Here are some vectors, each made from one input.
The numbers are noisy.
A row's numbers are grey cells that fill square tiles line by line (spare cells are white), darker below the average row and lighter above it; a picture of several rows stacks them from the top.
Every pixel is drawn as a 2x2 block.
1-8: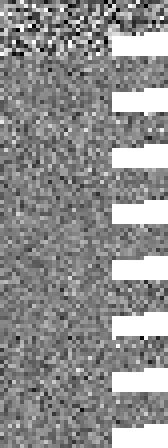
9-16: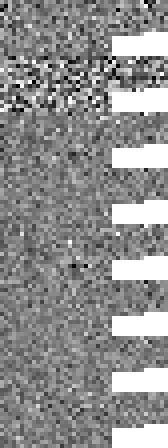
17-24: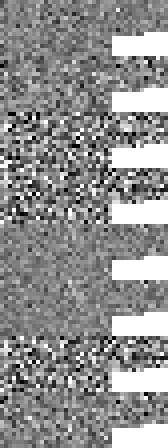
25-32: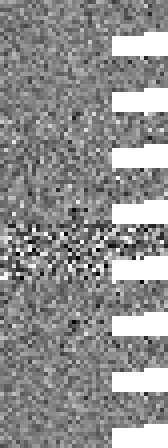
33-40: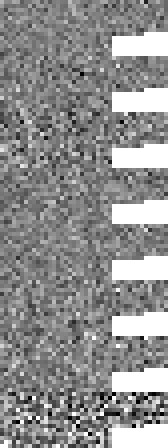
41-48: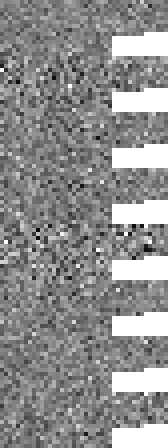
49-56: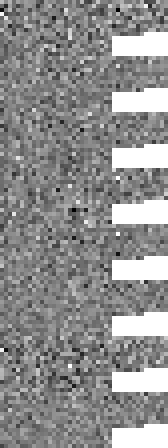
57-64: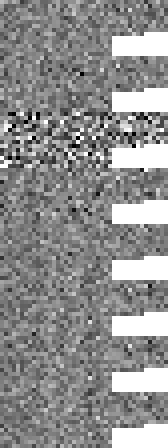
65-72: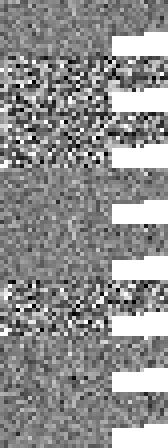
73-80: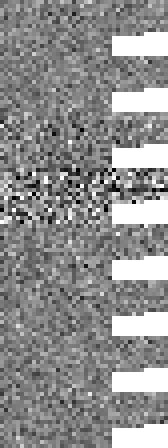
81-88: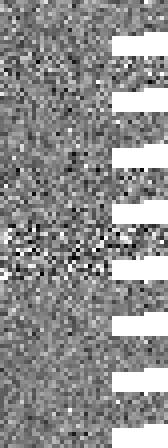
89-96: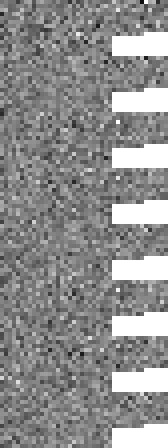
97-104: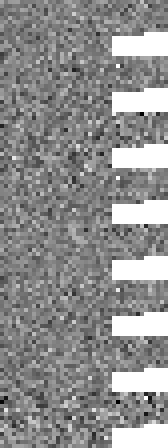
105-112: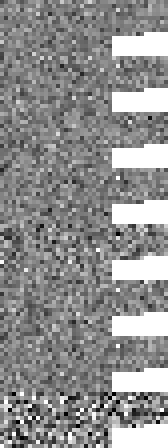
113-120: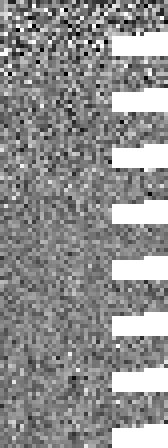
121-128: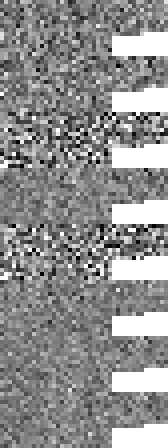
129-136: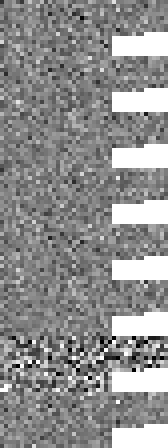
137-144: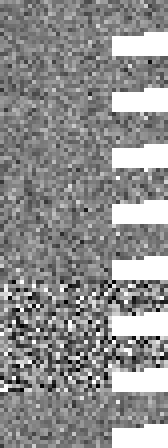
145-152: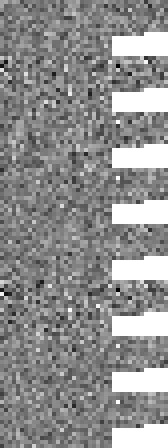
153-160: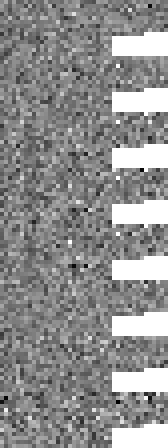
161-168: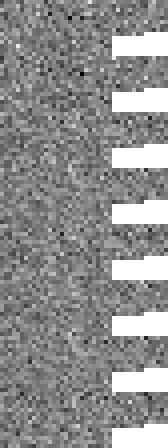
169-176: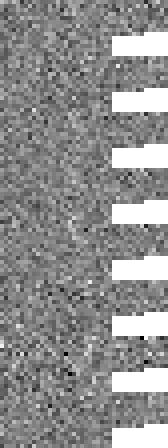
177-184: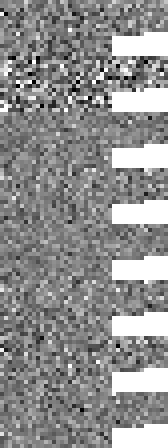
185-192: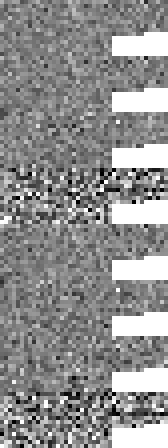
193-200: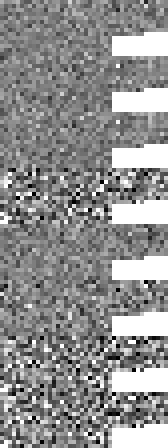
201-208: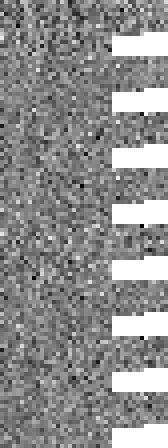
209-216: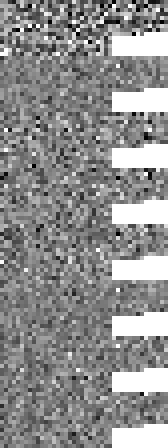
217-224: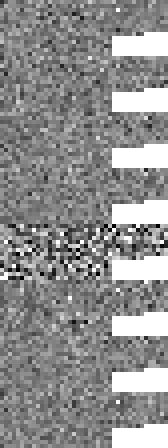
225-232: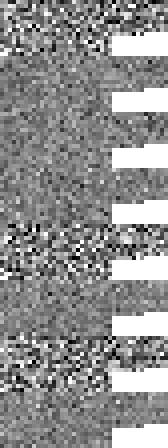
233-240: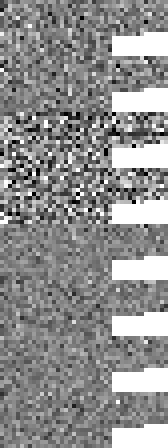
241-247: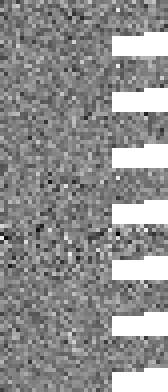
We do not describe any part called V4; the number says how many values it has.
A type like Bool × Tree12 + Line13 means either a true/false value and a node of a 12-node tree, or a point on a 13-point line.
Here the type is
(Bool × Bool × Bool × Bool + Circle6) × V4 + Tree9.
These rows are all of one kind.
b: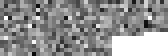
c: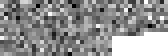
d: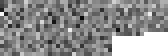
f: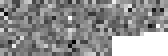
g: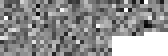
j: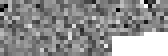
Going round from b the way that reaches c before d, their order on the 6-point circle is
b, g, c, f, d, j.
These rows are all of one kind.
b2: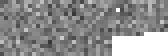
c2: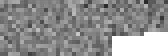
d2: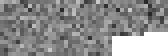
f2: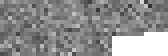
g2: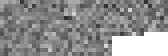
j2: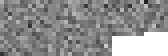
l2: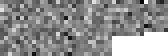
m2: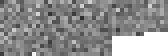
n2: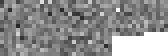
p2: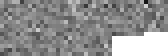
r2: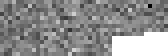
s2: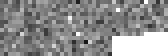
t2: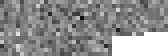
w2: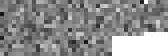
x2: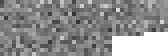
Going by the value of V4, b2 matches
m2, n2, t2 and x2.
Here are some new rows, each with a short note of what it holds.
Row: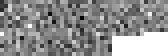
a point on a 6-point circle and a value of V4
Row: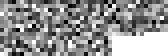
a node of a 9-node tree
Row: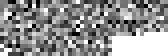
a node of a 9-node tree
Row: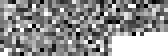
a node of a 9-node tree
